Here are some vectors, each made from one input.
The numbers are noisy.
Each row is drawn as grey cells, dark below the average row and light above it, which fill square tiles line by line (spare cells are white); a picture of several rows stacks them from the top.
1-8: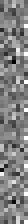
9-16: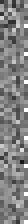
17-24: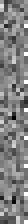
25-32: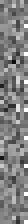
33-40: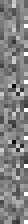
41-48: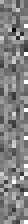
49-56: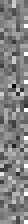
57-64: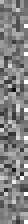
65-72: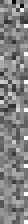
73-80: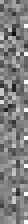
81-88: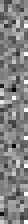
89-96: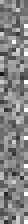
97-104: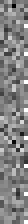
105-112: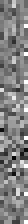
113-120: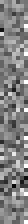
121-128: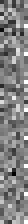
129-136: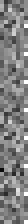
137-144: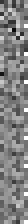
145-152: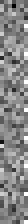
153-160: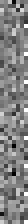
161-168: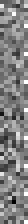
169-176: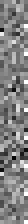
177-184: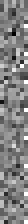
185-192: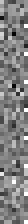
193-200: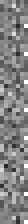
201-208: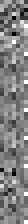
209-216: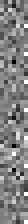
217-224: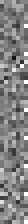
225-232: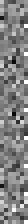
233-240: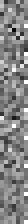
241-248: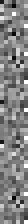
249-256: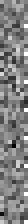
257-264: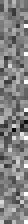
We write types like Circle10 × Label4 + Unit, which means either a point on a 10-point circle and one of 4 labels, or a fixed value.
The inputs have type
Circle20 + List2(Circle8).
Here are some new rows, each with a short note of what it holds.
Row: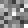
a list of one item
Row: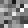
a list of one item
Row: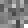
a point on a 20-point circle
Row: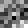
the empty list
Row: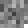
a point on a 20-point circle
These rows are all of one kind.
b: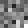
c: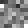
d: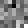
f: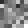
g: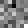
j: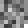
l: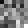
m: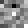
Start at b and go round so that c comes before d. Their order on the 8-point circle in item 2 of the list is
b, j, c, g, m, d, l, f.
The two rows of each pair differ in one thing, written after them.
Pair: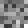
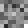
the place on the 8-point circle in item 2 of the list
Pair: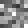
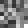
the place on the 8-point circle in item 1 of the list
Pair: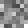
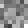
the place on the 8-point circle in item 2 of the list
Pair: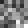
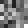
the place on the 8-point circle in item 2 of the list
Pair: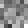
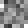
the place on the 8-point circle in item 2 of the list
